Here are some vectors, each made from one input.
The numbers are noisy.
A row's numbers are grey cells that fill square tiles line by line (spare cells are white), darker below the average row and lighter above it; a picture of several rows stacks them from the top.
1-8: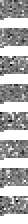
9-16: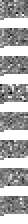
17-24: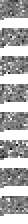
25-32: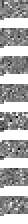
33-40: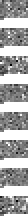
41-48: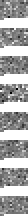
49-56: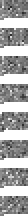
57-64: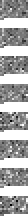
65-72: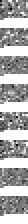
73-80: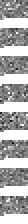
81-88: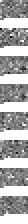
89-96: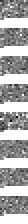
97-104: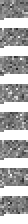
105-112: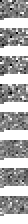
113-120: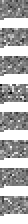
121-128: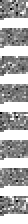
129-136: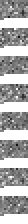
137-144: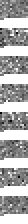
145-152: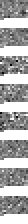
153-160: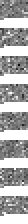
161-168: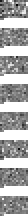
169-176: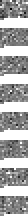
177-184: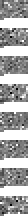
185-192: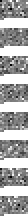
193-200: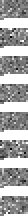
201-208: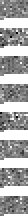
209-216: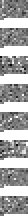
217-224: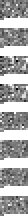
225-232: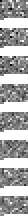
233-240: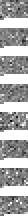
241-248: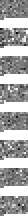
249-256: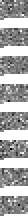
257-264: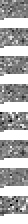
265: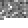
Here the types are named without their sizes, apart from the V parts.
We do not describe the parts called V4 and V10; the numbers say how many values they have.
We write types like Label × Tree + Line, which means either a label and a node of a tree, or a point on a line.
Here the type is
Label × (Tree + Unit) × V10 + Line × V4.
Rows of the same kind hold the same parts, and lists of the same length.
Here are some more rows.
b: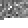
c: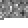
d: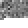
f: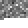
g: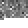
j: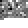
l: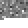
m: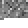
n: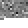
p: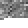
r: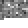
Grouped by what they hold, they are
b, c, f, r
d, g, l, m, n, p
j

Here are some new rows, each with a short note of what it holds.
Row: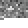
a label, a node of a tree and a value of V10
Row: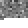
a label and a value of V10
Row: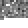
a label, a node of a tree and a value of V10
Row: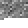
a label and a value of V10
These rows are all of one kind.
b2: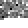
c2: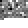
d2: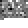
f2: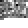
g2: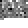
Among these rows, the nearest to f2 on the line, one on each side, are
b2 and c2.
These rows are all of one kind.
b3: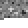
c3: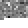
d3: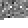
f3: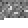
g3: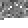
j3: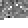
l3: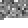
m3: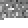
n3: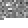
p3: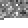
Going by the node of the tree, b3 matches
c3 and d3.
